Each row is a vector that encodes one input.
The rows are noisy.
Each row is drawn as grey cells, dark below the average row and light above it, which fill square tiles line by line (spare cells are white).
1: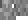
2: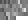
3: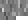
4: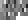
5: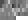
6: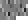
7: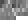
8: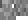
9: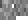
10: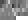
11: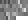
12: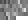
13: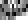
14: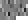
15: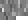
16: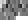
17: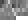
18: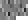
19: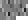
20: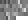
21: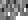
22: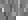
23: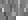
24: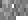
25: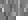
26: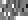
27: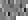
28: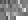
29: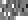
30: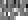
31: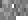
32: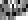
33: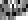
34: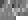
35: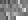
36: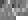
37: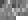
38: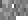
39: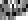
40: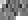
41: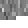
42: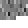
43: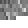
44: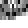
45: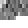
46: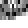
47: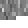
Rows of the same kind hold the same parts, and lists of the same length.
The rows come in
2 kinds.
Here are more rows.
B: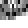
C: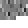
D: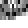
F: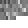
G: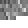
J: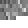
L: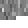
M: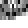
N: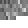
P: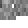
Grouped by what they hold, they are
B, D, M
C, F, G, J, L, N, P

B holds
a fixed value.
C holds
one of 5 labels and a true/false value.
